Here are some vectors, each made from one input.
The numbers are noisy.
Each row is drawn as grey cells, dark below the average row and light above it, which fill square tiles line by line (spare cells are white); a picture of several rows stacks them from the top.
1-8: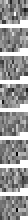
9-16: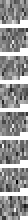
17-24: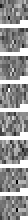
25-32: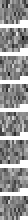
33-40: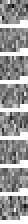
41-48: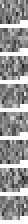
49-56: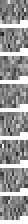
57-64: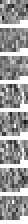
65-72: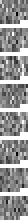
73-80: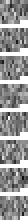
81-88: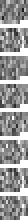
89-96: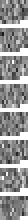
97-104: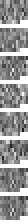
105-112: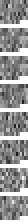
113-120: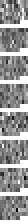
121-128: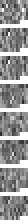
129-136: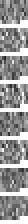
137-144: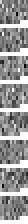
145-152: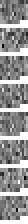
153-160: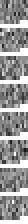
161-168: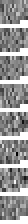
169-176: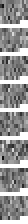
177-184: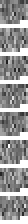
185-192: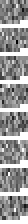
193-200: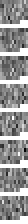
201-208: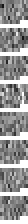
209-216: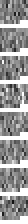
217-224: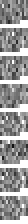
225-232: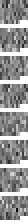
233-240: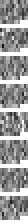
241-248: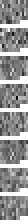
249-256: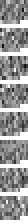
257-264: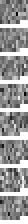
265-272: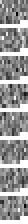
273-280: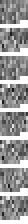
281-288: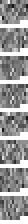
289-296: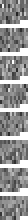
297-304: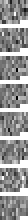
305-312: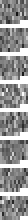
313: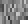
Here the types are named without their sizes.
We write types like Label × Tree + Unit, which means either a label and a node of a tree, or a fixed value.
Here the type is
(Bool × Bool × Bool + Unit) × Tree.
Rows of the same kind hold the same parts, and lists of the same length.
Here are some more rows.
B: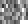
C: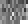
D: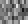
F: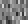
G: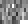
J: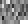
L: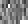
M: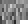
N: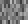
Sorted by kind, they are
B, D, F, J, M, N
C, G, L

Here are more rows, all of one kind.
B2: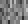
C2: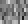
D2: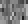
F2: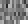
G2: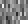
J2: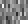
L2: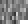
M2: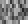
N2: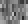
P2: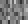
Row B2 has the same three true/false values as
C2, D2 and F2.
